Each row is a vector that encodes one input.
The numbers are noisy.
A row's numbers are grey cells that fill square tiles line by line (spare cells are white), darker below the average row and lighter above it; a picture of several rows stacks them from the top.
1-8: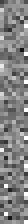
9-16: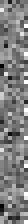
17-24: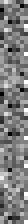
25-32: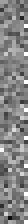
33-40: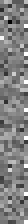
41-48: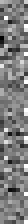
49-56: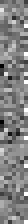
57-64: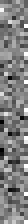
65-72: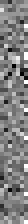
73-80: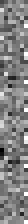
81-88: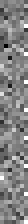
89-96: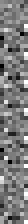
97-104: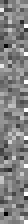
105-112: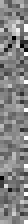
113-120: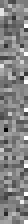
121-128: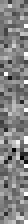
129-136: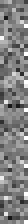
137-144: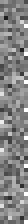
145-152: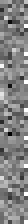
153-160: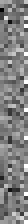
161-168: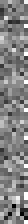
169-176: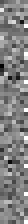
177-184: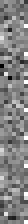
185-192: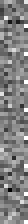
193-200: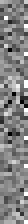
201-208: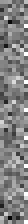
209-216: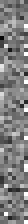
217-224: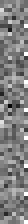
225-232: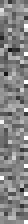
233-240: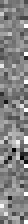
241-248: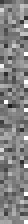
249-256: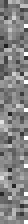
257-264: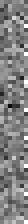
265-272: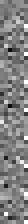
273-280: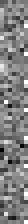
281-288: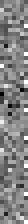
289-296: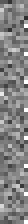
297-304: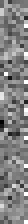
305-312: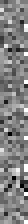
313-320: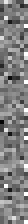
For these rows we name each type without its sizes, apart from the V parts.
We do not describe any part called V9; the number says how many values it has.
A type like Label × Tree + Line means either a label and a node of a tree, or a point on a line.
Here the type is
List(Bool × V9).
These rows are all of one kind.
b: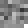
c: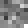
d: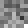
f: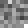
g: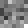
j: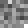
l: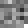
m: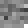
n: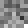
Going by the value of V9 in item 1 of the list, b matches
c and m.
